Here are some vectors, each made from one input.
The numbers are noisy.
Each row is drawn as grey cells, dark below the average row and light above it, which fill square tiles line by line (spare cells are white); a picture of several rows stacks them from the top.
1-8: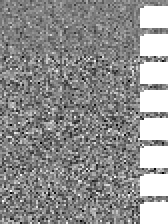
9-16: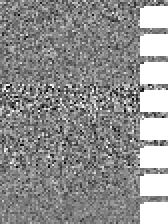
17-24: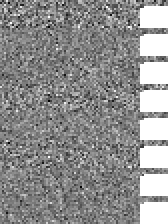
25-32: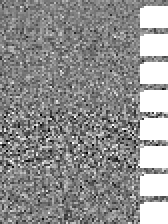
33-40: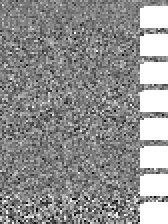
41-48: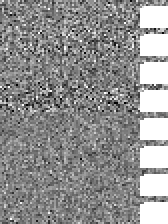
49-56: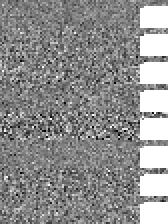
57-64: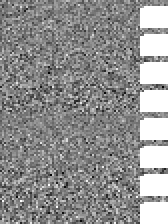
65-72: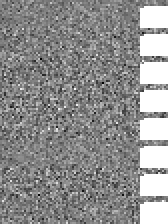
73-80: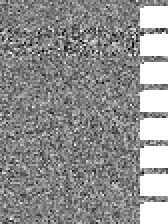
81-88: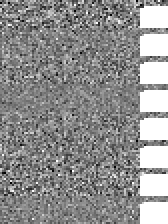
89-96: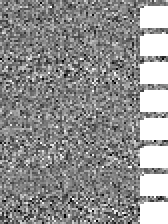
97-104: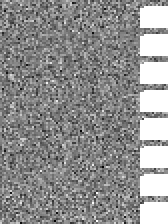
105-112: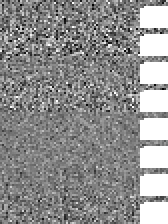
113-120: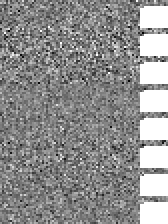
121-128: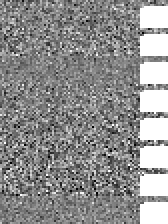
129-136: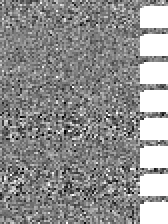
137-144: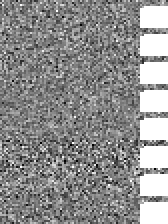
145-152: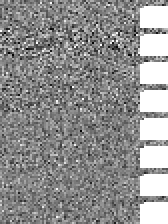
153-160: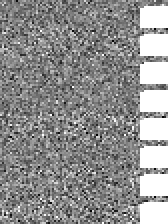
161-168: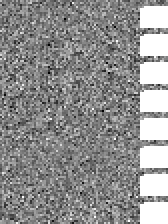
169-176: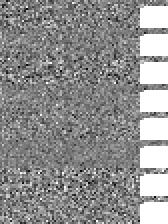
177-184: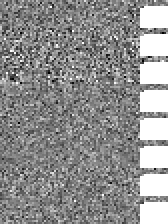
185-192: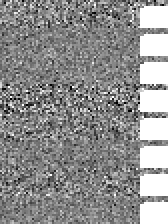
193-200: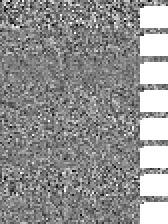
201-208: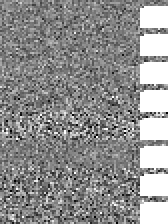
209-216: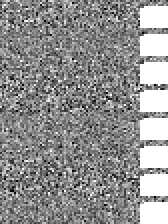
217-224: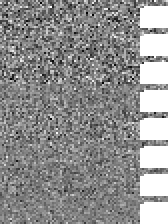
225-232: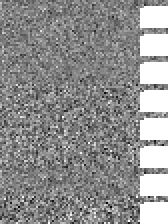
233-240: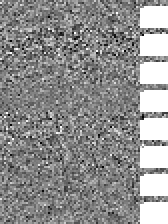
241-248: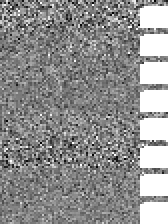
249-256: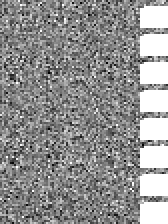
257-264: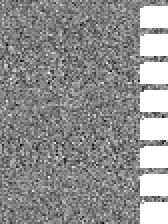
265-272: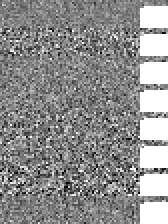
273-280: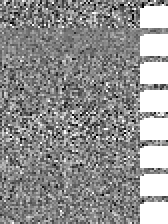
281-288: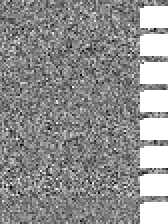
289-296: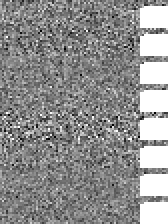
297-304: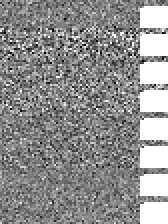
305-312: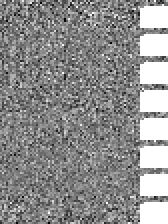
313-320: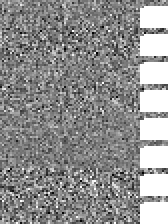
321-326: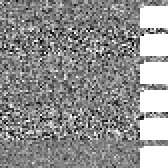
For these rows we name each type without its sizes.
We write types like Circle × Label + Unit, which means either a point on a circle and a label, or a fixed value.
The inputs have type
Line + Tree.
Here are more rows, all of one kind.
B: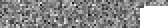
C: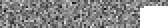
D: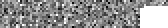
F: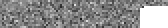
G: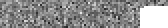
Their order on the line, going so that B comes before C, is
D, B, F, G, C.
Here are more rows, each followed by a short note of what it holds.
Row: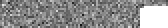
a node of a tree
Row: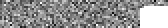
a node of a tree
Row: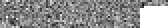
a node of a tree
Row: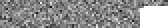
a node of a tree
